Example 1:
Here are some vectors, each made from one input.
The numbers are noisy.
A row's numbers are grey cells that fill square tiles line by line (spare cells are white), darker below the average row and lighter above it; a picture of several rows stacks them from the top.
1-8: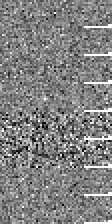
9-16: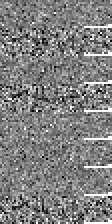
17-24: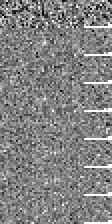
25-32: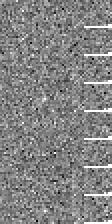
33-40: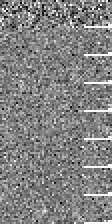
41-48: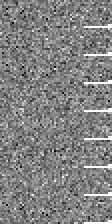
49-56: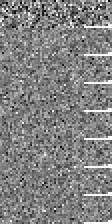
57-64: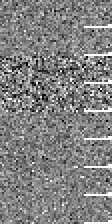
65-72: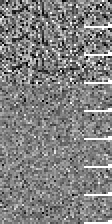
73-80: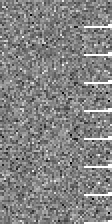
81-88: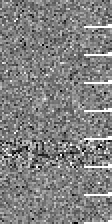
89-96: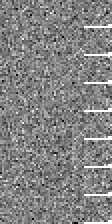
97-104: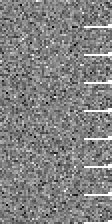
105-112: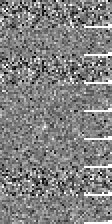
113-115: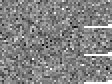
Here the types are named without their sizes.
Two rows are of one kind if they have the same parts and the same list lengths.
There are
3 kinds of row.
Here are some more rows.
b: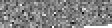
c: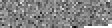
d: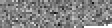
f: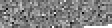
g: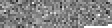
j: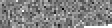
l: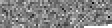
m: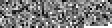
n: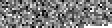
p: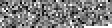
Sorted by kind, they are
b, c, f, g
d, j, l
m, n, p

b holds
a point on a line and three true/false values.
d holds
a point on a line.
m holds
a label.
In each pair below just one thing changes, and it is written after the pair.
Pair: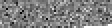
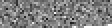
one of the three true/false values
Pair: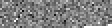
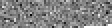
one of the three true/false values
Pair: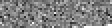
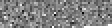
one of the three true/false values
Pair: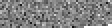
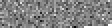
one of the three true/false values
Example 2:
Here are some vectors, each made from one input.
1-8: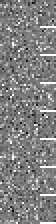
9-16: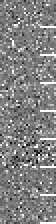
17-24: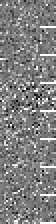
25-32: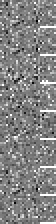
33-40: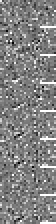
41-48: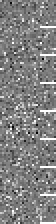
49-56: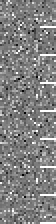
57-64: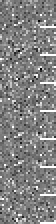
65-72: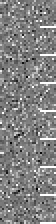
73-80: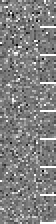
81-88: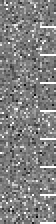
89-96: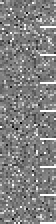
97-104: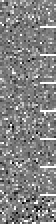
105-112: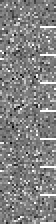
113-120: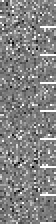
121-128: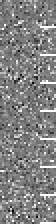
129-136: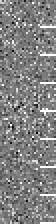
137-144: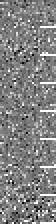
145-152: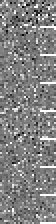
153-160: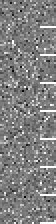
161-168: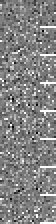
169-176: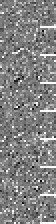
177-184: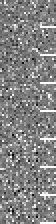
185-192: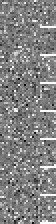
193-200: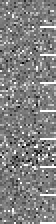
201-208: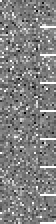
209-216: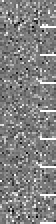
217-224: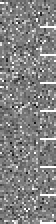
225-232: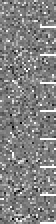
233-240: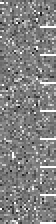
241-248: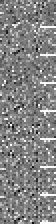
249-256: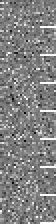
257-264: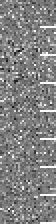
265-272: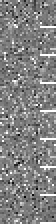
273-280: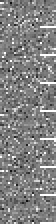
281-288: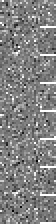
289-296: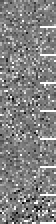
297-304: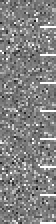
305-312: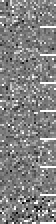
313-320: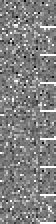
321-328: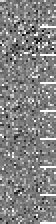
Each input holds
a list of up to three points on an 18-point line.
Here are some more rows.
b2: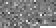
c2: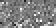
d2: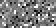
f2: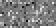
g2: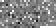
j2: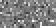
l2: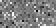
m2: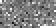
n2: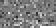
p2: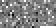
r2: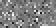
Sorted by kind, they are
b2, c2, f2, n2
d2
g2, p2
j2, l2, m2, r2

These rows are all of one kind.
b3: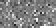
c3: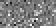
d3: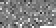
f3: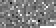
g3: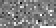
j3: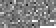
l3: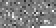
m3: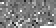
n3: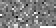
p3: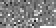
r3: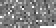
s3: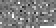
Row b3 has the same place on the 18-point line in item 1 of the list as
c3, d3, m3 and p3.
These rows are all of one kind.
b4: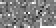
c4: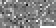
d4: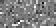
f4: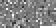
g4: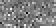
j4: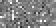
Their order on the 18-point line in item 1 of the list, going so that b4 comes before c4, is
g4, b4, j4, c4, f4, d4.
